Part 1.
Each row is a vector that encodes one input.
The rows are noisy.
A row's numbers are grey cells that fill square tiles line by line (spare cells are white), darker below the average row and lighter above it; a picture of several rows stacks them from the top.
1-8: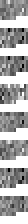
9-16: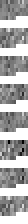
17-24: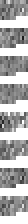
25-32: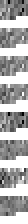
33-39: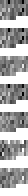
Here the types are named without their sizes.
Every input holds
a point on a line.
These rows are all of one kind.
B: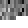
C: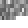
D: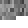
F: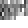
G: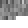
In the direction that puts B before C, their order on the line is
B, D, G, C, F.
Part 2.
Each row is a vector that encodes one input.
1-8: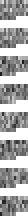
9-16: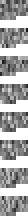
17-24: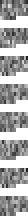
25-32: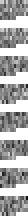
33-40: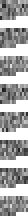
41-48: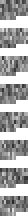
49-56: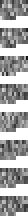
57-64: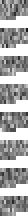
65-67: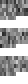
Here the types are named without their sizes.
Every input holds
a point on a circle.
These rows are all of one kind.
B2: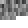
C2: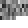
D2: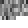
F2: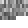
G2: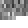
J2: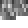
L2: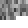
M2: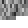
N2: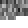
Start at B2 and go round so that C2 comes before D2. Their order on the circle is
B2, L2, C2, F2, M2, D2, J2, N2, G2.
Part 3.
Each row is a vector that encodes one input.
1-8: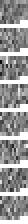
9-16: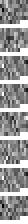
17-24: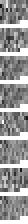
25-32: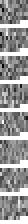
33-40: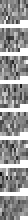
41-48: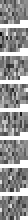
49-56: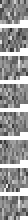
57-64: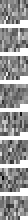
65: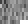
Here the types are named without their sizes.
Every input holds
a node of a tree.
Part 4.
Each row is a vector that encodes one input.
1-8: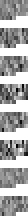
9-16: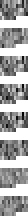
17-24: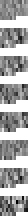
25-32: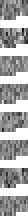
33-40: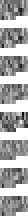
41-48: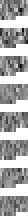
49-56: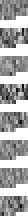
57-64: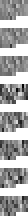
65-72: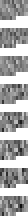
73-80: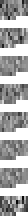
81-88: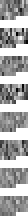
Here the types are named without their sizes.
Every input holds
a point on a line.
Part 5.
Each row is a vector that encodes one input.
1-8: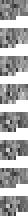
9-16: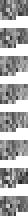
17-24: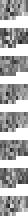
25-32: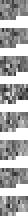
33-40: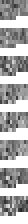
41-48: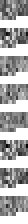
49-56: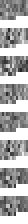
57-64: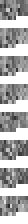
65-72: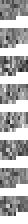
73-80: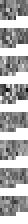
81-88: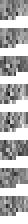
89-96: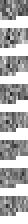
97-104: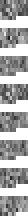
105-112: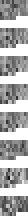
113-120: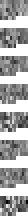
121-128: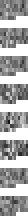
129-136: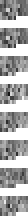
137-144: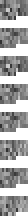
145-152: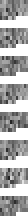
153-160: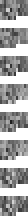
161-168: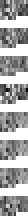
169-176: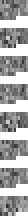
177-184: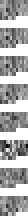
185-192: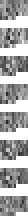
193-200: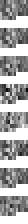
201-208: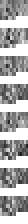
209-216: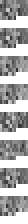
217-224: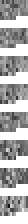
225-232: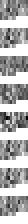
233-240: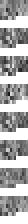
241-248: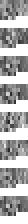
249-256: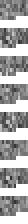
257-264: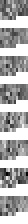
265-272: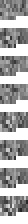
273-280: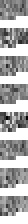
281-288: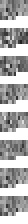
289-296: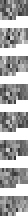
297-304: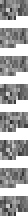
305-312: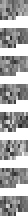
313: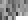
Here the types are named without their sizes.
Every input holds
a point on a line.
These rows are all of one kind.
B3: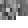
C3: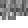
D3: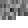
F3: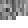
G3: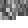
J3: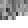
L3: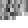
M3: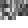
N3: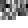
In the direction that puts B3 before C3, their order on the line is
N3, M3, G3, B3, D3, C3, F3, J3, L3.
